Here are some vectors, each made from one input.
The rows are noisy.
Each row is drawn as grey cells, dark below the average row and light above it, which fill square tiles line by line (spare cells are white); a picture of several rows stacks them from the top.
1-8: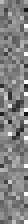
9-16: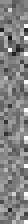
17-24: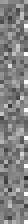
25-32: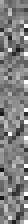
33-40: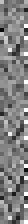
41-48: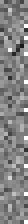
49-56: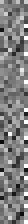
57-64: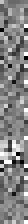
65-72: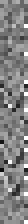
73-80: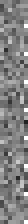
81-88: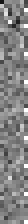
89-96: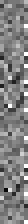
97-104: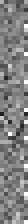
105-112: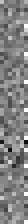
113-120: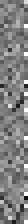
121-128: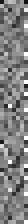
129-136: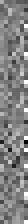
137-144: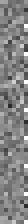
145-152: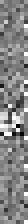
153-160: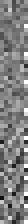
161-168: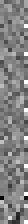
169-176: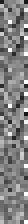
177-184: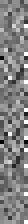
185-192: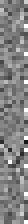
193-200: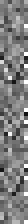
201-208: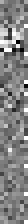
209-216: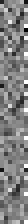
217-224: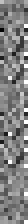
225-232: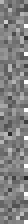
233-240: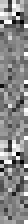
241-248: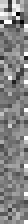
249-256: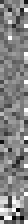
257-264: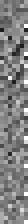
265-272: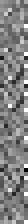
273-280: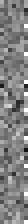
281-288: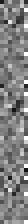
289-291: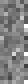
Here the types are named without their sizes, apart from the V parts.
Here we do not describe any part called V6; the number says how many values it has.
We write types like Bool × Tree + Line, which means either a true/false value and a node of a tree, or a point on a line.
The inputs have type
List(Line × (Line + V6)).
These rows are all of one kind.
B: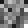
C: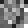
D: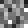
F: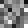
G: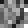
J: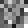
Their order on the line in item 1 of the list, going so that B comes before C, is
D, B, F, J, C, G.
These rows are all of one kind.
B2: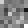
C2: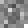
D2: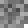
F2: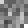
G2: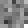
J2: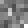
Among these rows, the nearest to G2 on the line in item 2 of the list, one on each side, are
F2 and J2.
